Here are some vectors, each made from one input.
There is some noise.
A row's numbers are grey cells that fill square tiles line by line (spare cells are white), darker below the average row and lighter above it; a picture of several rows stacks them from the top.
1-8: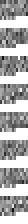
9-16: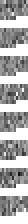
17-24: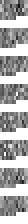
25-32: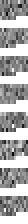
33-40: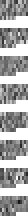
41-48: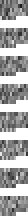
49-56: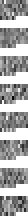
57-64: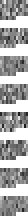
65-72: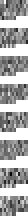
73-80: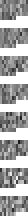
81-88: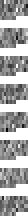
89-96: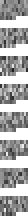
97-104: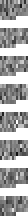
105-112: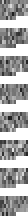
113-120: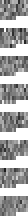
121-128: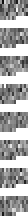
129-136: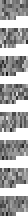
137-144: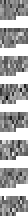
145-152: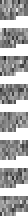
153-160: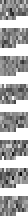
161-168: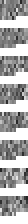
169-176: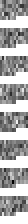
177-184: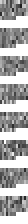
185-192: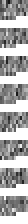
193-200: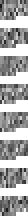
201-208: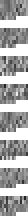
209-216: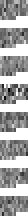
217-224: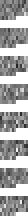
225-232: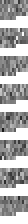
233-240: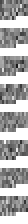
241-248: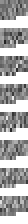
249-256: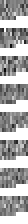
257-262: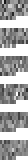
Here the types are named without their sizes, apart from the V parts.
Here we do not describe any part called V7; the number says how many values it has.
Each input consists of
a point on a line, together with either a point on a line, or a value of V7.
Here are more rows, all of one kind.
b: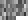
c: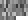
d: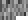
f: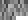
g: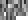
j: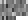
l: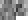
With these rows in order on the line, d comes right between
f and j.
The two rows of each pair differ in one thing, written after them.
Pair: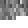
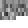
the value of V7
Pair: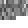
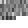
the value of V7
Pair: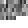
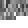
the value of V7
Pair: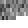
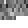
the value of V7
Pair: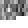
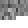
the value of V7
